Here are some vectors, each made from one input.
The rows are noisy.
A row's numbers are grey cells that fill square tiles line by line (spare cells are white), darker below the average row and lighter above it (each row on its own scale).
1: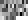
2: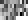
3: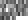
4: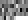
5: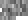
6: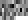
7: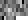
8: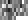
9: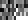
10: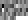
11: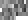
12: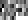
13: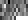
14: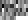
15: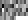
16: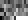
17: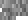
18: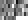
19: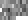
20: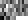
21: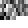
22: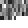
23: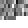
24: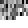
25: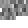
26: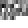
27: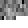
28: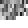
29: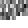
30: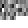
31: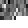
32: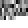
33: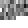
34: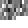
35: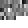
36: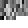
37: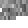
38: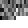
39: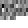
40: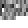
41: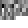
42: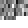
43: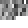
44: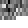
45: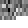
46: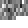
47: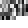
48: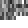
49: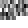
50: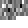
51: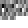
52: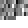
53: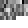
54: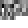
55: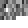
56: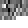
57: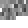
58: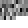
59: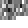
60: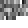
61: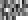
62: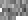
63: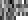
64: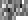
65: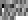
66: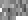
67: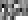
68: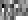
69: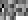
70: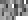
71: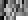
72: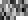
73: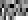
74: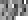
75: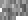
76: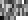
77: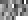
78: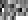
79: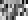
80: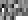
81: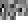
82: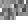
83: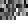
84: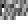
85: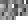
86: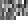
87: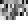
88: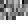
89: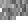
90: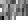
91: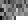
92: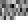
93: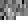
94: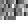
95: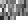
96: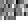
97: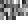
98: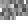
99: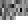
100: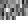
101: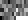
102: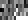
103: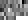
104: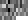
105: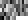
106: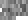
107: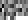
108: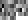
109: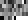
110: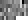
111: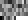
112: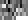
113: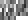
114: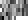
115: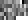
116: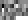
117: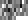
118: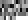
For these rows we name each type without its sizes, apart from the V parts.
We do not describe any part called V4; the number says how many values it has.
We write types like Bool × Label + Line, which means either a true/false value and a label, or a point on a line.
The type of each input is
List(Line) + V4 × V4.
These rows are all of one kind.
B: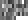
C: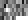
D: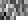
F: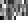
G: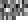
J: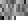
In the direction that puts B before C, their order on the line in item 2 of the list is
G, B, C, D, J, F.
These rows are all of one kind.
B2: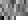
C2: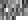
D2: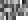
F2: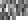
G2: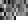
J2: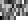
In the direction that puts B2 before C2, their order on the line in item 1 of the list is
G2, J2, B2, F2, C2, D2.
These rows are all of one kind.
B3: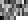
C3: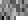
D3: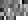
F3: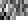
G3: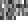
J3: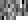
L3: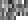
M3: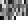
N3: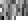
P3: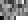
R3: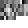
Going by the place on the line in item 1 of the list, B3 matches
G3, L3, M3 and P3.
